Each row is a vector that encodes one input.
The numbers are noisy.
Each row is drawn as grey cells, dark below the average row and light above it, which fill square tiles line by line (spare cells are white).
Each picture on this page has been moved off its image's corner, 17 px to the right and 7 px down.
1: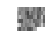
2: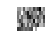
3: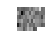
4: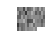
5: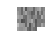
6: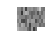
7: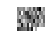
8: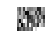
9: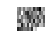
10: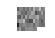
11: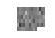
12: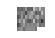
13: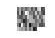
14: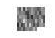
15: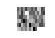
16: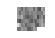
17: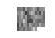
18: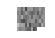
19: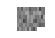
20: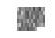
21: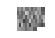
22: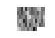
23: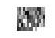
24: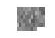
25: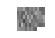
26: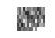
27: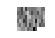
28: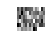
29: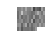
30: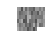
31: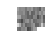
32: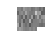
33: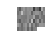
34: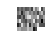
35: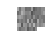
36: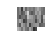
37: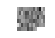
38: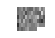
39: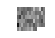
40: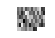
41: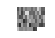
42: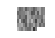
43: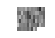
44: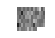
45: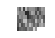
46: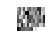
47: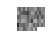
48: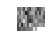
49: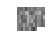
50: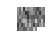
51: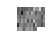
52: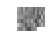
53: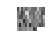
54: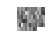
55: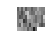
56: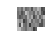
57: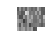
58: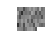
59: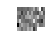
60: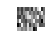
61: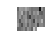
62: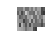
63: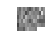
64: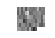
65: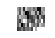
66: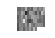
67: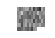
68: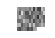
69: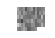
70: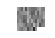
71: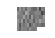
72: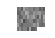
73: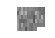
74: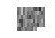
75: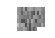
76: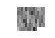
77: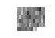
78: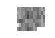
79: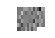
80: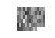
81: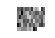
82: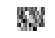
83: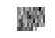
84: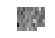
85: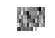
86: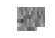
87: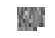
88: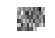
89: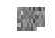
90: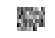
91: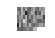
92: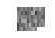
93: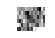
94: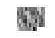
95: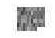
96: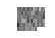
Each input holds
a true/false value, together with either a point on a 4-point line, or a point on a 5-point line.
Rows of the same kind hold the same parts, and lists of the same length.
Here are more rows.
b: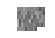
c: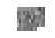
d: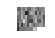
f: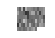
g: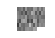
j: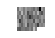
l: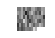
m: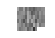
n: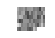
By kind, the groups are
b, c, j, m, n
d, f, g, l

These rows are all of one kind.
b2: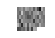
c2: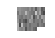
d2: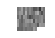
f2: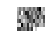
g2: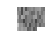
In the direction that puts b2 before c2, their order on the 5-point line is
g2, f2, b2, d2, c2.
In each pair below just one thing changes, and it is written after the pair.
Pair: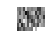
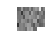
the true/false value
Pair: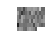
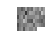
the place on the 4-point line
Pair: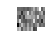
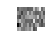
the true/false value
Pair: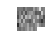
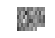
the true/false value
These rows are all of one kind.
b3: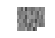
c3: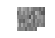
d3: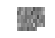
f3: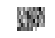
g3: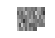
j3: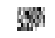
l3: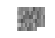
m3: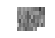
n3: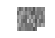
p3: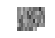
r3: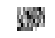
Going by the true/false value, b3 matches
f3 and m3.
